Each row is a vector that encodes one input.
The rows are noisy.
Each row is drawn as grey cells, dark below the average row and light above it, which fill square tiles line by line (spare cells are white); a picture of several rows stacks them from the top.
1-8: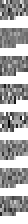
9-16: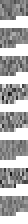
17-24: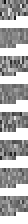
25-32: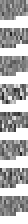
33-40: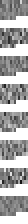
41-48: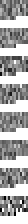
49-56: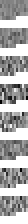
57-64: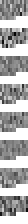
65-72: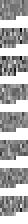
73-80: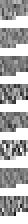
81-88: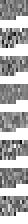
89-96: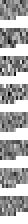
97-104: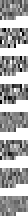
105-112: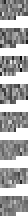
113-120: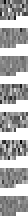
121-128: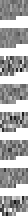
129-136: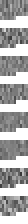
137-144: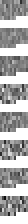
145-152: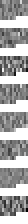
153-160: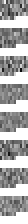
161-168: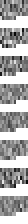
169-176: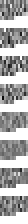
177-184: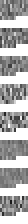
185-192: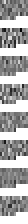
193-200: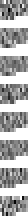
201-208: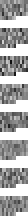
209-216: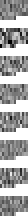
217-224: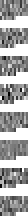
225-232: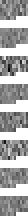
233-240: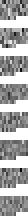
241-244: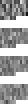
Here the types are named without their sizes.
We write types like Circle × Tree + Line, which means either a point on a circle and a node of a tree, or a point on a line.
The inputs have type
(Bool × Bool × Bool + Unit) × Circle.
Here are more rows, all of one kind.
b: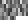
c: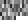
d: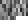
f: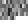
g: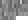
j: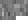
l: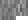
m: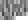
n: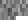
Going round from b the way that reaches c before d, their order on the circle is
b, f, n, c, g, m, l, d, j.
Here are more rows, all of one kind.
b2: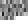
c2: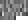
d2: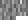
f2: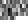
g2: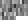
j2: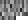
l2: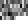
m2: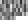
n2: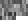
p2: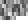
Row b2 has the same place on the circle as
d2 and l2.
